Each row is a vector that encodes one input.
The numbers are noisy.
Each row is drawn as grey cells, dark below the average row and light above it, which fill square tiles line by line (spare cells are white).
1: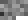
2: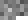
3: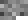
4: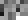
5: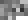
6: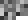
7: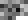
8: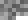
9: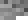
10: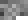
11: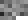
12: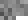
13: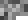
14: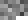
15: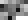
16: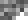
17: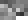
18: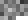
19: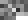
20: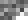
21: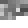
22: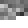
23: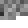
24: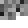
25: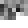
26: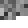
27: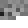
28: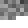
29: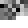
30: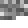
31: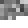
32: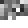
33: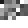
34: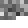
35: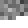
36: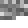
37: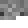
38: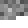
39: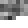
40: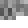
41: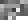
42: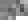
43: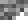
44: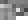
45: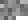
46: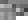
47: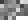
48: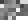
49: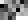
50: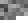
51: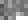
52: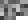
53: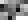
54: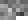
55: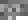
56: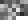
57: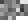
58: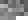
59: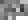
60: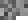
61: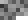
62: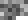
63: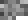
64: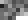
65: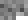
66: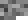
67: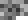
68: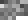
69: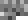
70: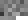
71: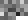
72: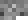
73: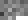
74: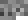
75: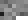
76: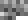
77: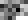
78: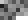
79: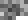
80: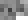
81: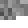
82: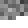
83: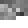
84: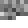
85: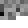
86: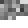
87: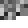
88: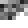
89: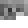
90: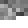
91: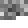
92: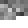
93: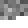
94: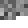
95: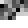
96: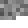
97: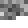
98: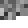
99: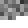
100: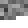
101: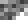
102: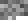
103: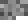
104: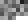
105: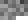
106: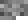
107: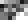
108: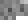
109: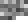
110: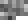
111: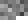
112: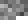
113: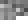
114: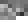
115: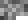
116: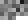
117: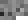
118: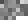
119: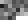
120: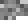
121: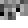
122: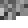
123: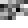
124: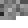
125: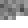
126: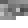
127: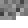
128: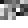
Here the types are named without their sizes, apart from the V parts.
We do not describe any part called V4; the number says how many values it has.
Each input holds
either a true/false value and a value of V4, or a list of points on a line.
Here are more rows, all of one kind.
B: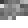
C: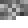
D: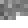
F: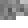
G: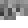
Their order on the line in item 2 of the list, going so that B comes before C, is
G, F, B, C, D.
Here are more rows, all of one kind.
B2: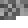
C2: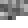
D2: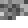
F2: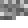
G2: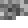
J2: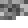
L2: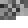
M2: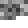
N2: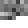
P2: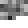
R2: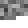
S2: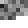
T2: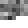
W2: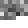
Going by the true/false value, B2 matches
L2, R2 and S2.
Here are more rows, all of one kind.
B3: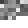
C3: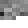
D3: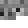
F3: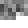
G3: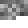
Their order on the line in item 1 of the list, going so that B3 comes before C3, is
F3, B3, D3, G3, C3.
